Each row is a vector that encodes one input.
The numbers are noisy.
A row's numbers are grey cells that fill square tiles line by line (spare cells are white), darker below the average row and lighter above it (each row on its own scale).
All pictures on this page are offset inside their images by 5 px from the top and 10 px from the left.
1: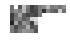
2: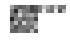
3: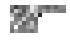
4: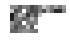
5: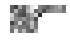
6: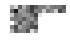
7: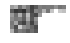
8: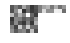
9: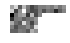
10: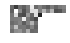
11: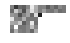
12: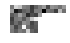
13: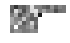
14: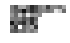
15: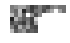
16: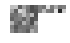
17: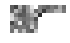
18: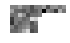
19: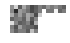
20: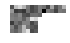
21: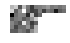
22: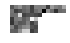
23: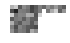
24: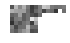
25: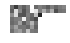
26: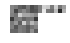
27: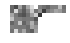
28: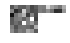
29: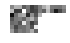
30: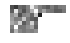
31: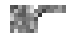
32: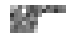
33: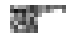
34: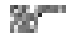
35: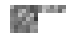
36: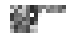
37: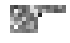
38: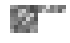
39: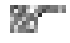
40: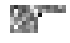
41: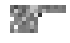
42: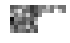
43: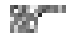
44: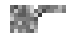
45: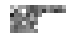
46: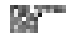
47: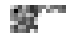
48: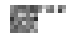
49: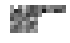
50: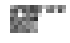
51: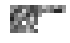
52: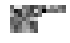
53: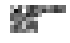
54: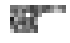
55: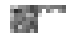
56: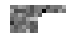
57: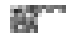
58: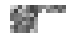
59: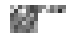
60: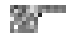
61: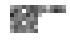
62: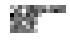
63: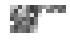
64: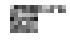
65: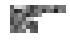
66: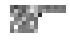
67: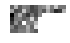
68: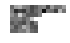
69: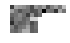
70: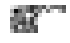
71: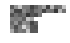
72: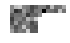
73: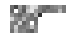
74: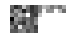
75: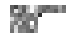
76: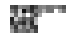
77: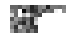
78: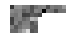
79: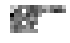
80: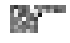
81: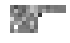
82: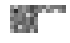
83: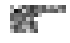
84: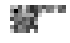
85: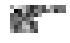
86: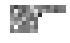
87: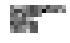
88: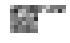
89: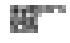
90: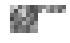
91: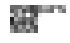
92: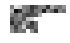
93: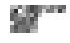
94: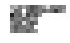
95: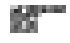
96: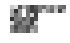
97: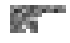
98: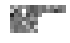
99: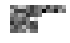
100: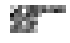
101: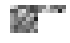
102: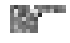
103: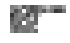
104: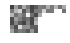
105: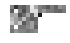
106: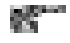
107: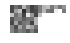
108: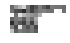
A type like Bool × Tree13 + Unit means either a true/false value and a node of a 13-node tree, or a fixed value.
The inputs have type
Bool × Line10 + Line5.
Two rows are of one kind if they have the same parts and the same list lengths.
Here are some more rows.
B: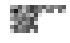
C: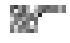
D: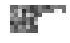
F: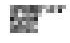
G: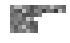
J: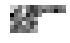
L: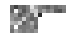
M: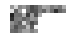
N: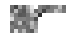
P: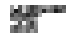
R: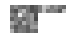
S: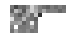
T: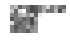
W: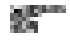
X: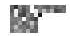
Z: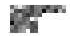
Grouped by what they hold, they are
B, D, F, G, J, M, P, R, T, W, Z
C, L, N, S, X

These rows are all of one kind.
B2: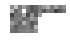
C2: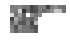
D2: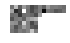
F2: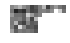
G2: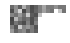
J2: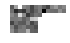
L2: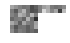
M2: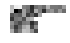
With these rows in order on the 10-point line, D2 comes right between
B2 and M2.
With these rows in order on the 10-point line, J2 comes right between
C2 and F2.
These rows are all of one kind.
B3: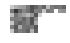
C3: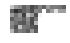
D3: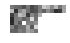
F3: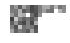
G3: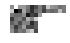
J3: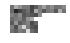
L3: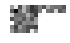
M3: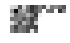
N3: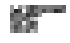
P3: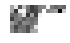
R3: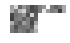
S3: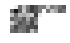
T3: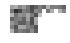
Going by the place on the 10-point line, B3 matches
C3, G3 and T3.
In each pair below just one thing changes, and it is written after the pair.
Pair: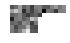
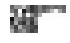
the true/false value
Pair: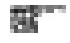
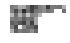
the place on the 10-point line
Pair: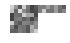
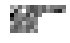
the true/false value
